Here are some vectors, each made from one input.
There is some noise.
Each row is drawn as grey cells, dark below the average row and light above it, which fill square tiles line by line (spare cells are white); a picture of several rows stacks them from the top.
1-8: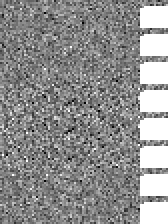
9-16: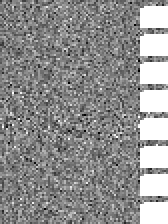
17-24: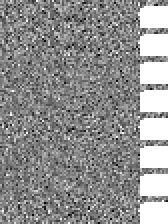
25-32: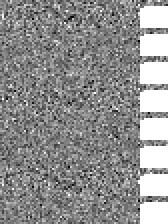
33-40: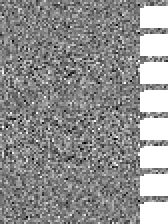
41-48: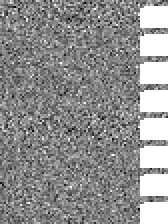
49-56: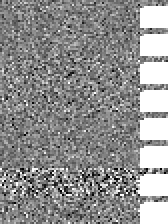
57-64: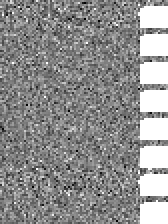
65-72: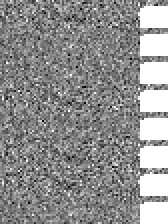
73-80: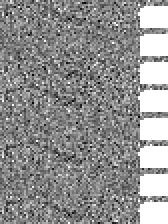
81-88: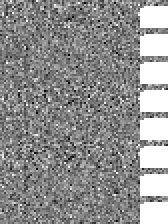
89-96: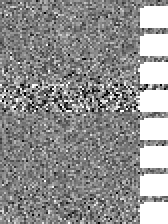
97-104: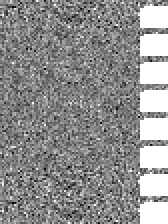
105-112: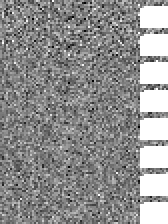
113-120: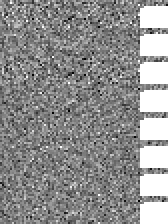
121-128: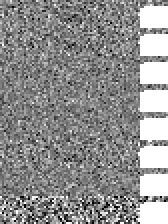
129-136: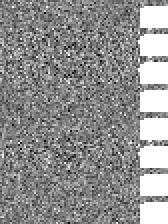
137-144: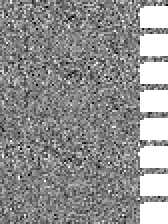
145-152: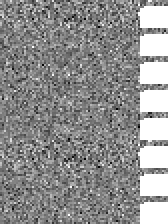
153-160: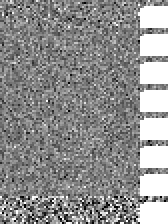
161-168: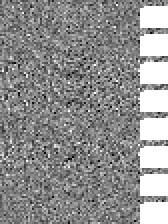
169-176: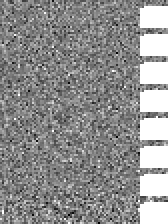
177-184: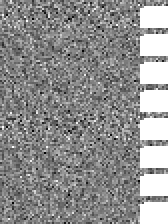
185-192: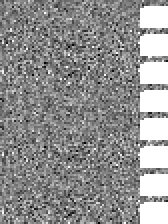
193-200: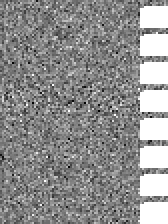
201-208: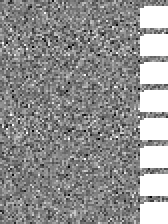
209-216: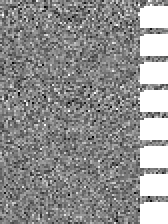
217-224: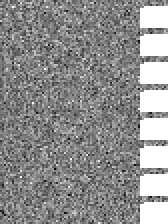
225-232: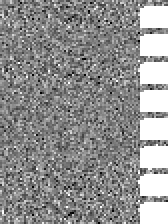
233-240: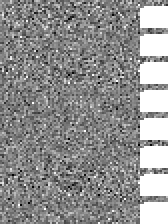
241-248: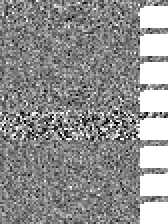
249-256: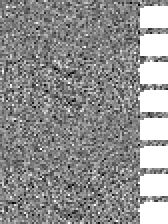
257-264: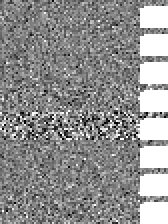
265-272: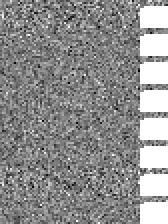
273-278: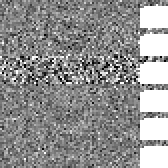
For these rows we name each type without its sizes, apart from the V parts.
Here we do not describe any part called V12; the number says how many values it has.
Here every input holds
a list of items, each a point on a circle and a value of V12.
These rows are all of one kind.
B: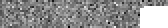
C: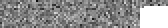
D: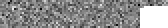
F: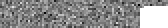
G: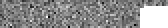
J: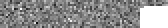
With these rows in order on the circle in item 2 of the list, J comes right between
C and D.
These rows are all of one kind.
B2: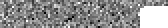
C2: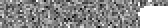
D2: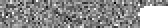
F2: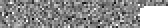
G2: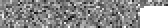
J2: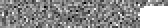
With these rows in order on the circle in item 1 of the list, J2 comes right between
D2 and F2.
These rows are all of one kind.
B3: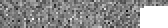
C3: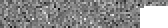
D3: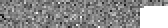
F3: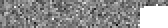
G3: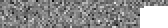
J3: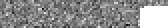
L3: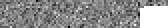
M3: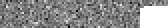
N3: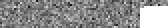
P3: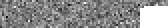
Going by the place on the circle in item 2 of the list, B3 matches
F3, G3 and J3.
